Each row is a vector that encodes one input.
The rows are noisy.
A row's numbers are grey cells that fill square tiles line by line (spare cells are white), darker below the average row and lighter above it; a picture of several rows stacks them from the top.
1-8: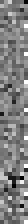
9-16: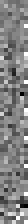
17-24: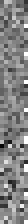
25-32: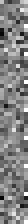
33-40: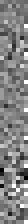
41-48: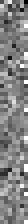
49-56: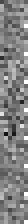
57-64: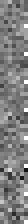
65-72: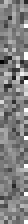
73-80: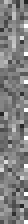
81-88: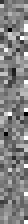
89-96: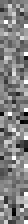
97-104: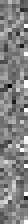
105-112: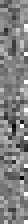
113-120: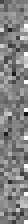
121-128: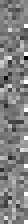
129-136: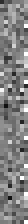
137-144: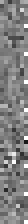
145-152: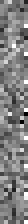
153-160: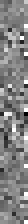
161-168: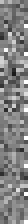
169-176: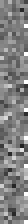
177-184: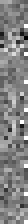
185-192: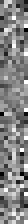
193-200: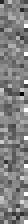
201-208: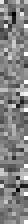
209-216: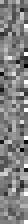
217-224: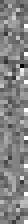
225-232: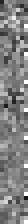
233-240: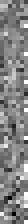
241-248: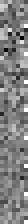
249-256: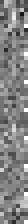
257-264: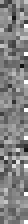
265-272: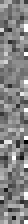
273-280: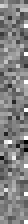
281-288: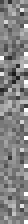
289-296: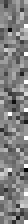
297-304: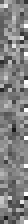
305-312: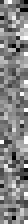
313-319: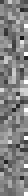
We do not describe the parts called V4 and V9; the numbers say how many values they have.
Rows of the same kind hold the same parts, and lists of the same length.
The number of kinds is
3.
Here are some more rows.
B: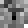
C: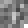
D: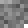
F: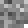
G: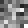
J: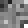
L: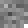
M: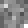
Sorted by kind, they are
B, G, J
C, D
F, L, M

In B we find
a value of V4 and a value of V9.
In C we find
a point on a 14-point circle and a value of V4.
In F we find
three true/false values.
